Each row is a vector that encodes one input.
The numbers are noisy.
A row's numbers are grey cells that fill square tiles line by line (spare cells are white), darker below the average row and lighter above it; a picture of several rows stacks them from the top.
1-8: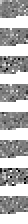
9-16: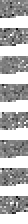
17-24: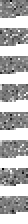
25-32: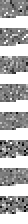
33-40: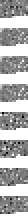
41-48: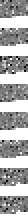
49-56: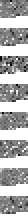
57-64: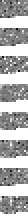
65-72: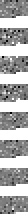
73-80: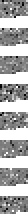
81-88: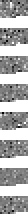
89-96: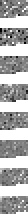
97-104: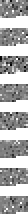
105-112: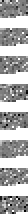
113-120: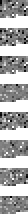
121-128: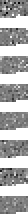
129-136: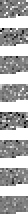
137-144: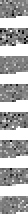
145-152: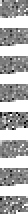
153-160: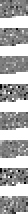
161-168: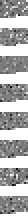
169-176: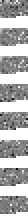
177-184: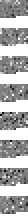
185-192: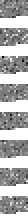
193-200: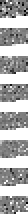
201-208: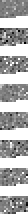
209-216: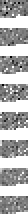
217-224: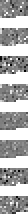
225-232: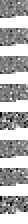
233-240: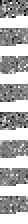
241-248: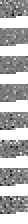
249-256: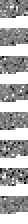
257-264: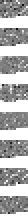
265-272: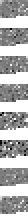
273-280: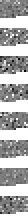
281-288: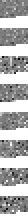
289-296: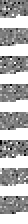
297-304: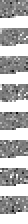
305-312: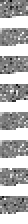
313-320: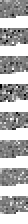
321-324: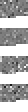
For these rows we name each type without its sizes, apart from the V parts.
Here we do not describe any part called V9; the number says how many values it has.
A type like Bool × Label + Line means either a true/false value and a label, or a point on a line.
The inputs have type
List(Line) × V9.
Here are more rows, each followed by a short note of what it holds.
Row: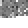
a value of V9, together with a list of two items
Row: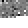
a value of V9, together with a list of three items
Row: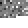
a value of V9, together with a list of three items
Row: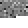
a value of V9, together with a list of three items
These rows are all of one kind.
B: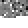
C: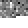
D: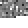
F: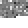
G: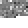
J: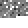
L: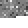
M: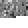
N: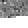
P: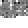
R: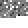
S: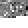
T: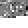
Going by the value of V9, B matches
S and T.
